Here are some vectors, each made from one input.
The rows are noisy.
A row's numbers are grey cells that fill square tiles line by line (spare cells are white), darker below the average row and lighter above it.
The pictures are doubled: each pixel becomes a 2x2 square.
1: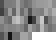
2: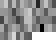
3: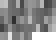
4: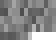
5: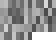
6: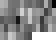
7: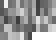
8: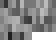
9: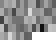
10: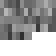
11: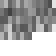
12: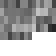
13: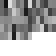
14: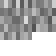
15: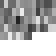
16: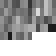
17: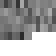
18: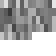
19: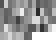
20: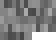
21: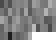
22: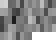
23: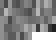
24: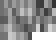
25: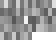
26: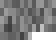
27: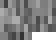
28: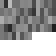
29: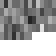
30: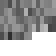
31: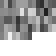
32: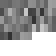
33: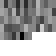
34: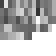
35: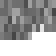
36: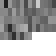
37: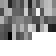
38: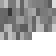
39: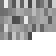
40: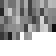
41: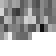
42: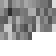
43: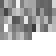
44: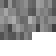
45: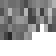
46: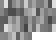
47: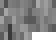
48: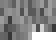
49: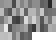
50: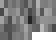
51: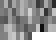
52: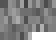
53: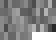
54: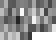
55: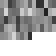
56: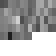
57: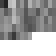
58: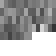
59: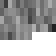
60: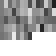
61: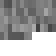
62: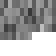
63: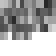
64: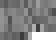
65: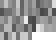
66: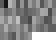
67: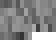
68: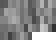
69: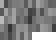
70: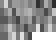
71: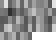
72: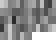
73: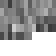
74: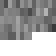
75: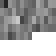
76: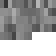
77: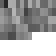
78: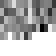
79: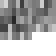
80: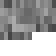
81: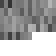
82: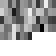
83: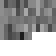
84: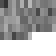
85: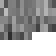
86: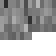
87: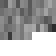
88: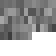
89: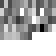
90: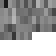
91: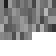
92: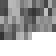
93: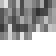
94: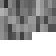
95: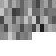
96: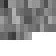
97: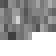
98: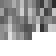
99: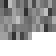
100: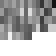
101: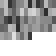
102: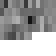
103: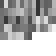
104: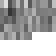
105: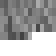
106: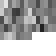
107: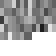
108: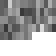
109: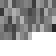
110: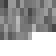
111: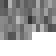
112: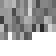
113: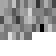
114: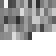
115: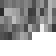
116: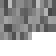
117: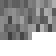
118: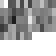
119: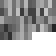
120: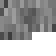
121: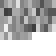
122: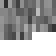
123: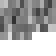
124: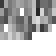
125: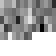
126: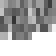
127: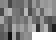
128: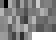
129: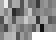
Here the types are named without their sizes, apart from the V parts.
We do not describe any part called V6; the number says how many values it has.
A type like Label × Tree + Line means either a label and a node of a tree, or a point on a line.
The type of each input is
Circle + Label × V6.
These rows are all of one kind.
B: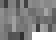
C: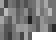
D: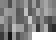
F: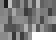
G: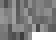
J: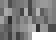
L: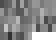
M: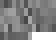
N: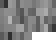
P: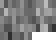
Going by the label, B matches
D, G, N and P.
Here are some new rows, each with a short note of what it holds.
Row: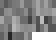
a label and a value of V6
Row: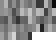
a point on a circle
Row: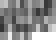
a point on a circle
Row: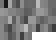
a label and a value of V6
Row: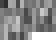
a label and a value of V6
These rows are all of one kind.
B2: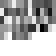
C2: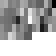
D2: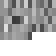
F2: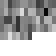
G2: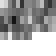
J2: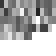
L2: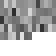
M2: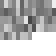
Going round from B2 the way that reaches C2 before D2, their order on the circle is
B2, L2, C2, F2, J2, D2, M2, G2.
